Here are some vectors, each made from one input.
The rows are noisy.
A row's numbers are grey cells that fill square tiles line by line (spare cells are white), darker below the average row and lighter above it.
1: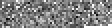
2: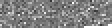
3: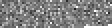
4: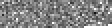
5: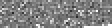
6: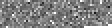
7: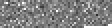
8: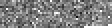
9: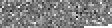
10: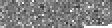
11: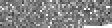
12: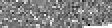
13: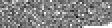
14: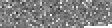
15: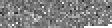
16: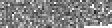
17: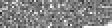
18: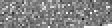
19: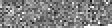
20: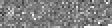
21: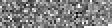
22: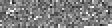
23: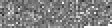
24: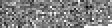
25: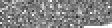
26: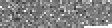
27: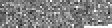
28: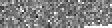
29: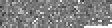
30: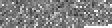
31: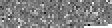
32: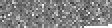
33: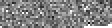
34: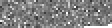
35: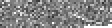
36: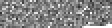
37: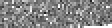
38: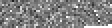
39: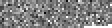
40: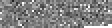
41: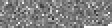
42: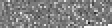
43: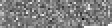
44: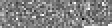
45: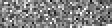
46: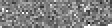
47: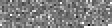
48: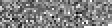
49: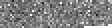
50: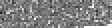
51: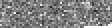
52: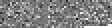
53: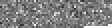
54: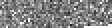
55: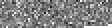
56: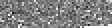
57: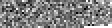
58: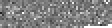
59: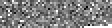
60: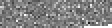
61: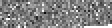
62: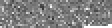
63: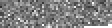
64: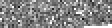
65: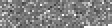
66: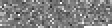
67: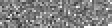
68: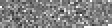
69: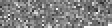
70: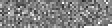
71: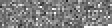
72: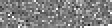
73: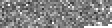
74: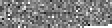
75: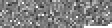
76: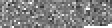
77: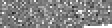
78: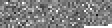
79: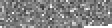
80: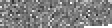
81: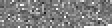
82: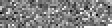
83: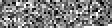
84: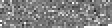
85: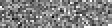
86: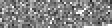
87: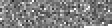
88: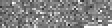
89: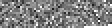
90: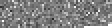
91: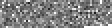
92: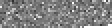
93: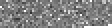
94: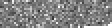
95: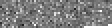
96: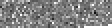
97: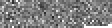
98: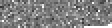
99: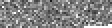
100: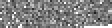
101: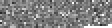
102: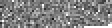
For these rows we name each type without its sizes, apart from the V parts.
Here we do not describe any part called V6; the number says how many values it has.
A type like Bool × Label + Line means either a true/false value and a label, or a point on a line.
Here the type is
Label × (Tree + V6).
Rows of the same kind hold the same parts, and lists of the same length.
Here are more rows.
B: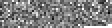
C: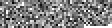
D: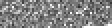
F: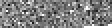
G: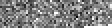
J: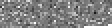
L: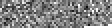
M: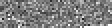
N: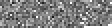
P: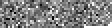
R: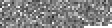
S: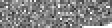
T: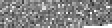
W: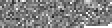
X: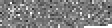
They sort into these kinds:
B, C, L, M, N, P, W, X
D, F, G, J, R, S, T

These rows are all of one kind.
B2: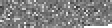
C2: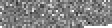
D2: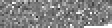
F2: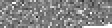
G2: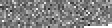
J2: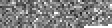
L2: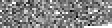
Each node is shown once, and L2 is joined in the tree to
C2 and J2.
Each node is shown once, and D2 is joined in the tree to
F2 and J2.
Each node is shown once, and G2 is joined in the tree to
B2 and J2.
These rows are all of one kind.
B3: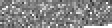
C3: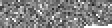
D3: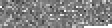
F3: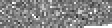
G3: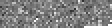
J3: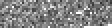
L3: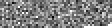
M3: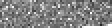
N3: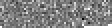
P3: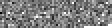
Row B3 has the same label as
F3, J3 and M3.
